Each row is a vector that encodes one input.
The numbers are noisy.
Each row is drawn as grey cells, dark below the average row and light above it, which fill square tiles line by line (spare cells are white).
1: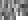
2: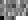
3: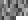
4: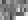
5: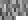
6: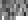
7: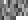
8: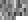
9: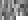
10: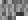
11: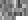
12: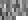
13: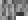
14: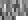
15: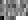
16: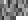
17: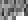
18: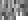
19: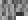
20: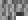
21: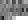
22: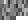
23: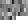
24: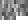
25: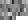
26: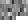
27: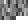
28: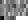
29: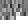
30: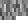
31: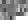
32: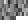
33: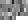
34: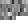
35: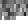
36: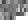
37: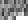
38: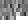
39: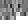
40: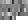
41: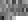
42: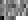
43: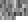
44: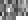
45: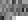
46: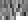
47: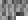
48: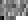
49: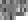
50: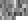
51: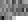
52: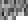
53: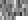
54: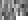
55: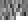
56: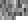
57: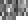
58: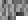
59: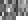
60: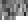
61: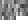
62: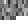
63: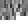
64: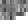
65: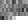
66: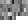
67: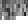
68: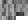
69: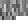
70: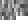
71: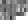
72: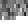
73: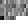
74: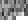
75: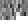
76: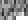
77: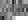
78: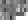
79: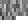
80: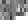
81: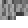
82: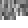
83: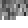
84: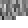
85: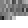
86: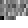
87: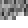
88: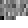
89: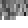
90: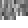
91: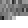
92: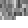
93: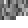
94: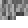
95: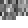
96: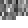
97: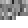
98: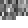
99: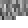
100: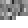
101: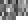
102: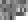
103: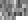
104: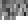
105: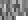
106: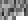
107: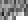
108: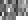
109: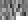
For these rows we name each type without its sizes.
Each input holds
a point on a line.
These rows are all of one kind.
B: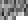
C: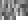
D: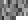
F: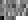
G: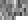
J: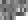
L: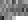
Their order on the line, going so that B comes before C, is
B, C, G, J, L, F, D.
